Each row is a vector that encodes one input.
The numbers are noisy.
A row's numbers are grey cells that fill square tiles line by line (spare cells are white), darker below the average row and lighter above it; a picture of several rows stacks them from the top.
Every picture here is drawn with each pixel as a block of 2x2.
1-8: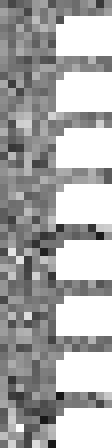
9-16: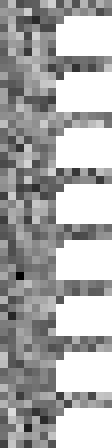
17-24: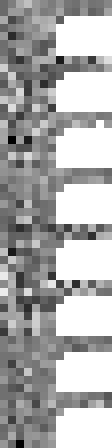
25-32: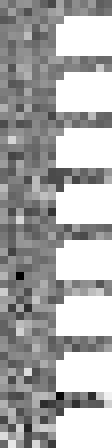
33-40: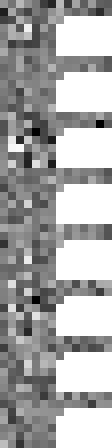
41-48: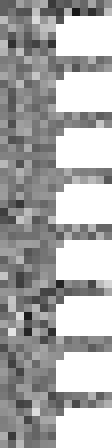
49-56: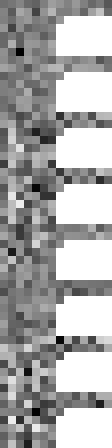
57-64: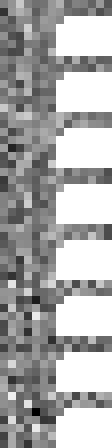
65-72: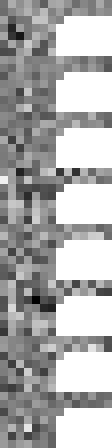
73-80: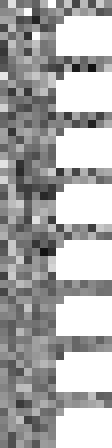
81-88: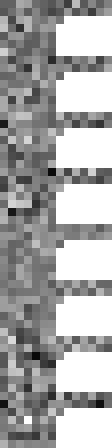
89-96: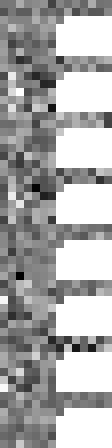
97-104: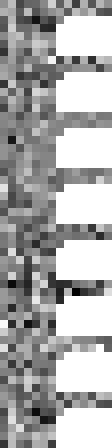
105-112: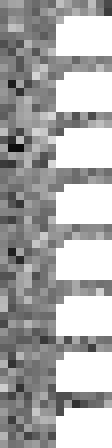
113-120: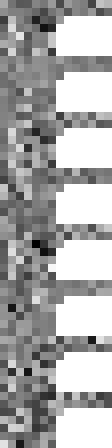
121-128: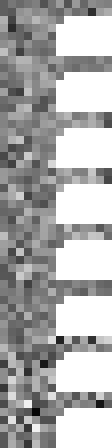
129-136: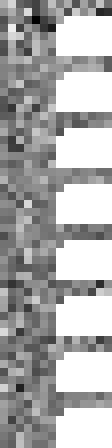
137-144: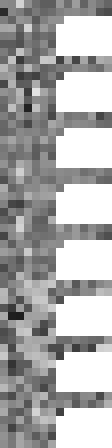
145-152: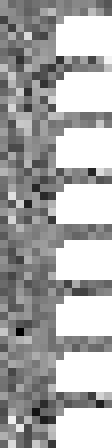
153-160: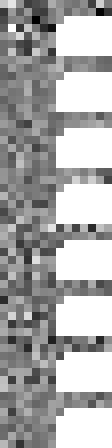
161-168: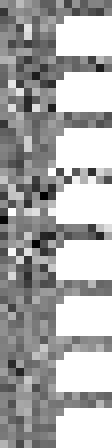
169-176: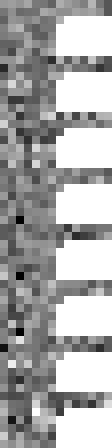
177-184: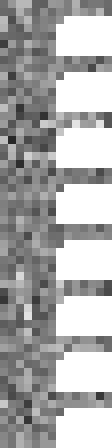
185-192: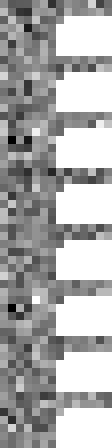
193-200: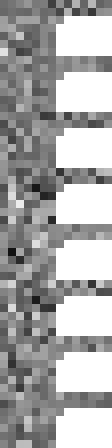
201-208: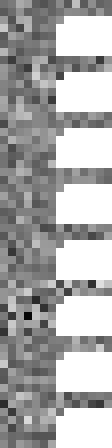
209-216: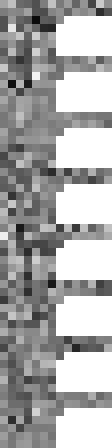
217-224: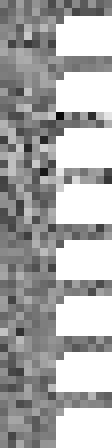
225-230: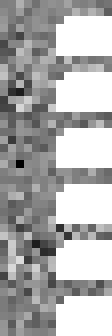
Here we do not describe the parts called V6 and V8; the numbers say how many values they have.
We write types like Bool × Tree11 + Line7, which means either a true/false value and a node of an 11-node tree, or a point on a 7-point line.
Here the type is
Bool × V8 + List2(Line5) × V6.
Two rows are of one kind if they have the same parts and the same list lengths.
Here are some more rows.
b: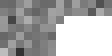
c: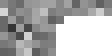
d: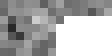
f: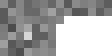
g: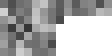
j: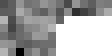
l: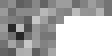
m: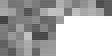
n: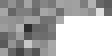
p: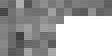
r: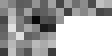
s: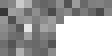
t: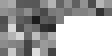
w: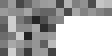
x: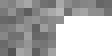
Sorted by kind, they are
b, j, n
c, d, f, m, s, x
g, l, p
r, t, w

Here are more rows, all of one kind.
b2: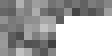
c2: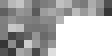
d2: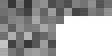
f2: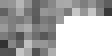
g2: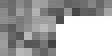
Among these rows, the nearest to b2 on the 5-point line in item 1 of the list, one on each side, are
c2 and d2.
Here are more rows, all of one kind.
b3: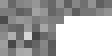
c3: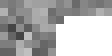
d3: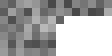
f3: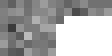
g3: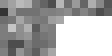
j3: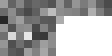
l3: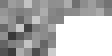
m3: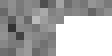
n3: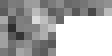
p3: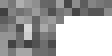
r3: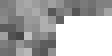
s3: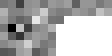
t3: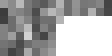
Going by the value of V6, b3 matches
c3, p3 and r3.
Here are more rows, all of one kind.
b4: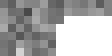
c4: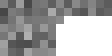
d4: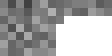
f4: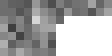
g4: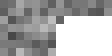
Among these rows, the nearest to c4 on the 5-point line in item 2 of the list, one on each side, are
d4 and g4.
